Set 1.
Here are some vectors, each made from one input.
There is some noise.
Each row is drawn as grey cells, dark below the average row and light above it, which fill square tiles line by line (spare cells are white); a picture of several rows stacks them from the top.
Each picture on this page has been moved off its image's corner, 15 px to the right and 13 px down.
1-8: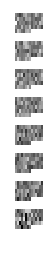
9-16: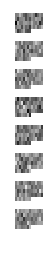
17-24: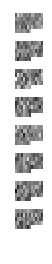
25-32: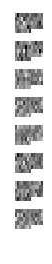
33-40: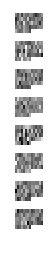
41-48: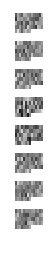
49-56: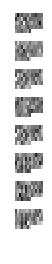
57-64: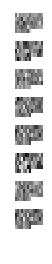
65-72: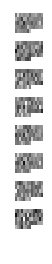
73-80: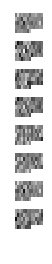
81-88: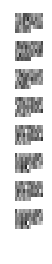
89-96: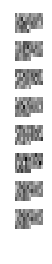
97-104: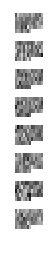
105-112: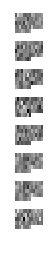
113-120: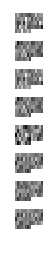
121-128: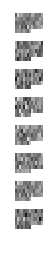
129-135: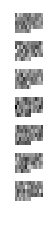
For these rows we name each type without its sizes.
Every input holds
four true/false values.
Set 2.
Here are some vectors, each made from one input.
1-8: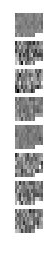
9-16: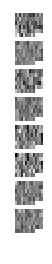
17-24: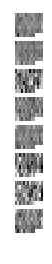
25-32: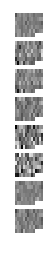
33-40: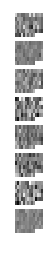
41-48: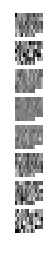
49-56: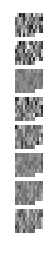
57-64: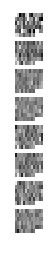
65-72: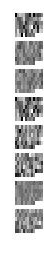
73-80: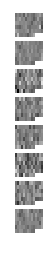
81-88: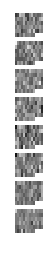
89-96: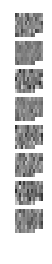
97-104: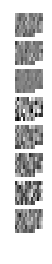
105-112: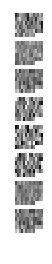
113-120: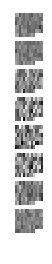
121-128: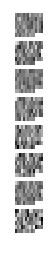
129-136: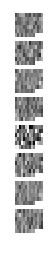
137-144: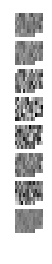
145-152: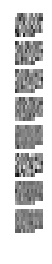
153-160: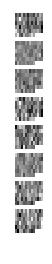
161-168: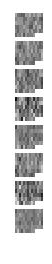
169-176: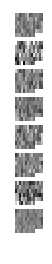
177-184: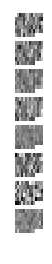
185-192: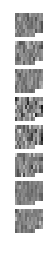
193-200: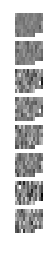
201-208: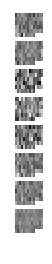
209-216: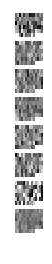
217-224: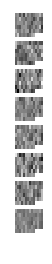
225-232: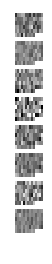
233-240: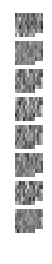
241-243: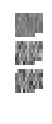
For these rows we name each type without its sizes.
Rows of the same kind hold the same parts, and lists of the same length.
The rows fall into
2 kinds.
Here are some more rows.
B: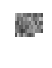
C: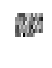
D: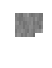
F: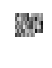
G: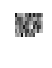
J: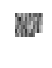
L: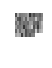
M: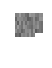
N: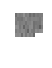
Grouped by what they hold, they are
B
C, D, F, G, J, L, M, N

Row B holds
a fixed value.
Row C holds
a node of a tree.
